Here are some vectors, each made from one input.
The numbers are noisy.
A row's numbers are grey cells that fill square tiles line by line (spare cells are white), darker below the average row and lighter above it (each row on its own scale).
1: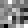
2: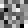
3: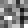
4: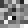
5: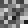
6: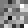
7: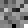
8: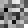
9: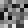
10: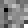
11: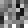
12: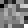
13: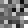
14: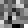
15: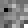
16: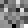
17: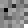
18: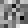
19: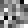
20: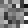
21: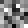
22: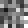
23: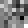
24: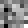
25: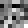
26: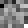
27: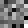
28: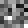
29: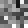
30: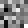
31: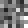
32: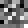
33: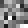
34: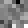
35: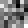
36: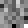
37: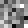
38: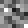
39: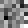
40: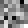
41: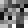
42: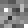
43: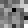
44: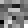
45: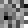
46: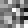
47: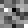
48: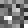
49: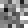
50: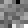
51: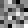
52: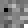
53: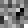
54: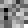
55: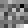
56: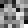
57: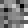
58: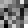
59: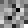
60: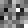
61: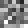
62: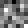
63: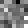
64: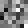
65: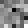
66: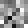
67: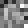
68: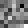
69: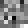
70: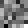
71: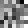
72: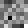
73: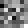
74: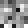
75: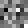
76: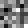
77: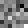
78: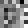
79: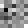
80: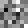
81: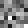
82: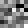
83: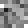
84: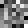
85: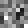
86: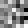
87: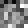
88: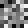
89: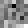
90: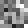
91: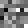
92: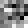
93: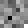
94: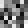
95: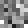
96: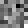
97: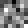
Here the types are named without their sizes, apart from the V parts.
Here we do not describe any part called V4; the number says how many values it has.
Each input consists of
a point on a line, together with either three true/false values, or a value of V4.
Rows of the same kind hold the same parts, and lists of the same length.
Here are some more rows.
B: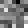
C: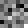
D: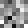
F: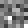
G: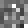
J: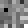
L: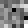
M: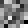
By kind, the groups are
B, C, F, G, J, M
D, L

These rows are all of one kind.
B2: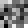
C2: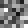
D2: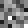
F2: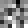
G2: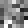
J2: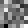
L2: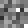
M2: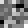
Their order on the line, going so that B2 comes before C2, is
L2, B2, J2, C2, F2, G2, D2, M2.
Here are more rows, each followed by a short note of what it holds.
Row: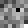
a point on a line and a value of V4
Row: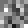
a point on a line and a value of V4
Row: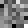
a point on a line and a value of V4
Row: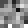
a point on a line and a value of V4
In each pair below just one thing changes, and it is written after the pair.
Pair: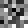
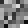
one of the three true/false values
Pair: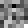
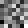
one of the three true/false values
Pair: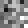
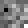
one of the three true/false values
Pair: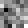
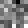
the place on the line
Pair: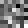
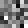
the place on the line
